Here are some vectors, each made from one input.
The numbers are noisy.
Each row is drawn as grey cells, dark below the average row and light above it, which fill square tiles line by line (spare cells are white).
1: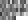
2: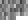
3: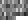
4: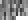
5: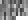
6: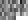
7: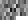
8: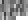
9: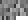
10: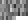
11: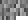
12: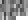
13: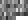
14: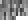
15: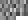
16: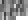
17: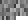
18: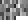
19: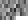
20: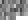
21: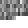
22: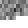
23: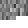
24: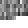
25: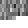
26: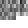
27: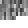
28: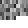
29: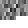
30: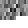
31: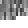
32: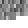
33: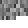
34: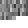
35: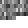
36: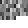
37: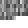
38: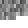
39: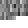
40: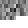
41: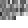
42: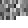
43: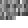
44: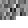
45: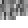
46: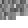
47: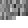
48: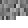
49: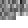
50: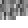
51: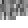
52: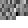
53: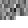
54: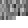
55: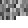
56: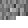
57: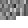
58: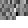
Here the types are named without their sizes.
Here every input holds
a node of a tree and a true/false value.
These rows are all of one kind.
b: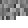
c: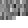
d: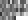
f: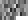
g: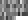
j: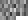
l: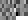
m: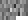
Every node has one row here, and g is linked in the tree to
c and f.
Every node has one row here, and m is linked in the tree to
b, c and j.
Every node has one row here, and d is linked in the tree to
b.
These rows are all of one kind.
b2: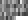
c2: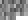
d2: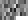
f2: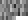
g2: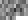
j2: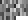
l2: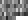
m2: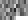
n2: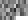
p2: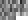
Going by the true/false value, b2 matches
f2, j2 and l2.
